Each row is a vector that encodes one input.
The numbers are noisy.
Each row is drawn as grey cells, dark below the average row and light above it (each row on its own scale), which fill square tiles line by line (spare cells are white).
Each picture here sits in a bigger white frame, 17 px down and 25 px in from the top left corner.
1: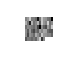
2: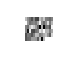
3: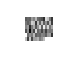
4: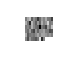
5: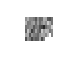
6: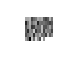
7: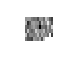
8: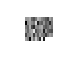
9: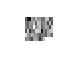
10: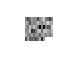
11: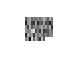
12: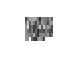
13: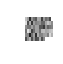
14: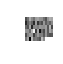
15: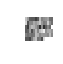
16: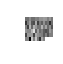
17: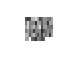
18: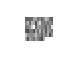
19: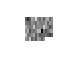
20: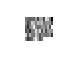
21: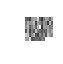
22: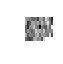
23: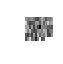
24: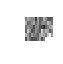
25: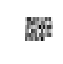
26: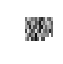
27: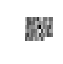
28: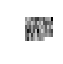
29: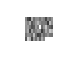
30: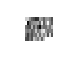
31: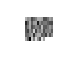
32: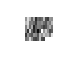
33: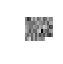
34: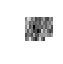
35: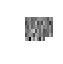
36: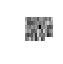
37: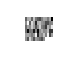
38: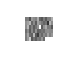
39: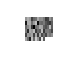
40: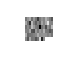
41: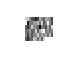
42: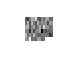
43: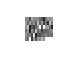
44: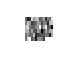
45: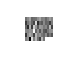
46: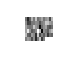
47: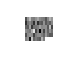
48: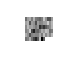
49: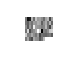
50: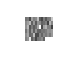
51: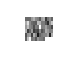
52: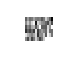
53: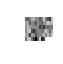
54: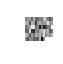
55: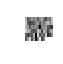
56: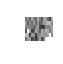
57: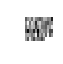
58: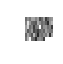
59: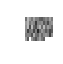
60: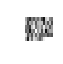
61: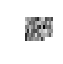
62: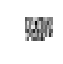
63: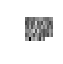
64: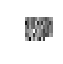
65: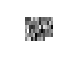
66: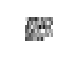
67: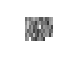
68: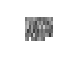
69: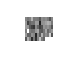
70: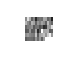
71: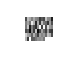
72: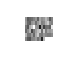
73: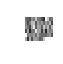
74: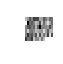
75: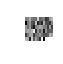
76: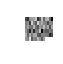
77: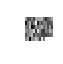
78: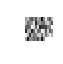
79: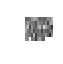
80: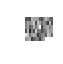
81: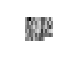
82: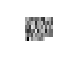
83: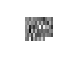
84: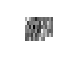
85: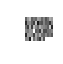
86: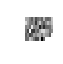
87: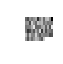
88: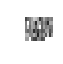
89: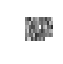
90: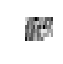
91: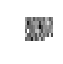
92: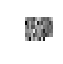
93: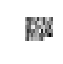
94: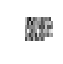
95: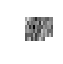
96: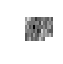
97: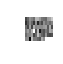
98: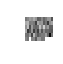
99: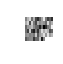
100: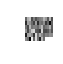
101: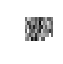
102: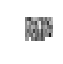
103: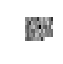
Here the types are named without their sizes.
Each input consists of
either a point on a line, or four true/false values.
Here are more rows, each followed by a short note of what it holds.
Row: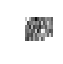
four true/false values
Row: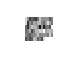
four true/false values
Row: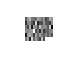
a point on a line
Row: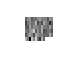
a point on a line
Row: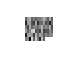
a point on a line
